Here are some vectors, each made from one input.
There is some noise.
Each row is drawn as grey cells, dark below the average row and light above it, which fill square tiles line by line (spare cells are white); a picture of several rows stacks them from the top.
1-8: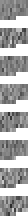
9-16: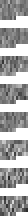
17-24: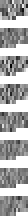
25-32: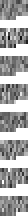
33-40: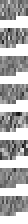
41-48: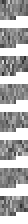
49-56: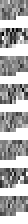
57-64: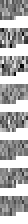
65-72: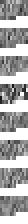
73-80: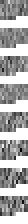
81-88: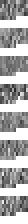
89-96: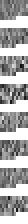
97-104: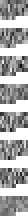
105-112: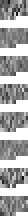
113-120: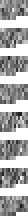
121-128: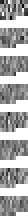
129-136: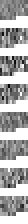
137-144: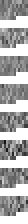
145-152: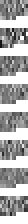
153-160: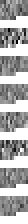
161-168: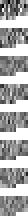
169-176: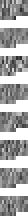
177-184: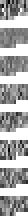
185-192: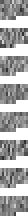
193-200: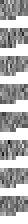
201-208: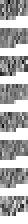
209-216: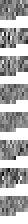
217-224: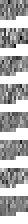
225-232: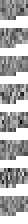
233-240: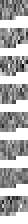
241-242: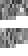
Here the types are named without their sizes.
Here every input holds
a list of points on a line.
